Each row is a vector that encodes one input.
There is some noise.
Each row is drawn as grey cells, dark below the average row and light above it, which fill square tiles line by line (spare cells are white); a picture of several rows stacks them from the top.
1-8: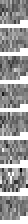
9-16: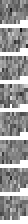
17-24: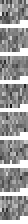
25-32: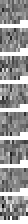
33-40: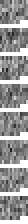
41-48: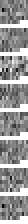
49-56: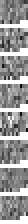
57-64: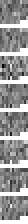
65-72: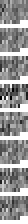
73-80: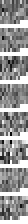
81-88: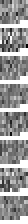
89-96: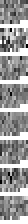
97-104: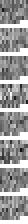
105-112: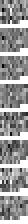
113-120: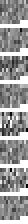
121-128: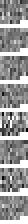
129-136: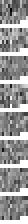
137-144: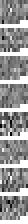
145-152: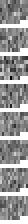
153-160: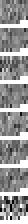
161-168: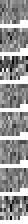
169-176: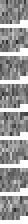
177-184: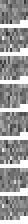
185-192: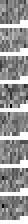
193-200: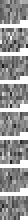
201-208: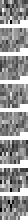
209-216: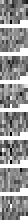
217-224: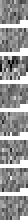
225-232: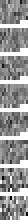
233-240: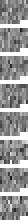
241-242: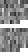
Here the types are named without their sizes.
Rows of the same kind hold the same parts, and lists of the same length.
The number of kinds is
2.
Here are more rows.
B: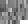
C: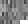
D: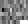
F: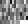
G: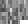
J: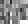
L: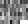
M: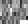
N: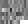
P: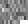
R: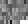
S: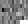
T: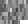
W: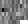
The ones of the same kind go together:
B, C, D, G, J, L, M, N, P, R, S, T, W
F

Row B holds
four true/false values.
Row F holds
a fixed value.
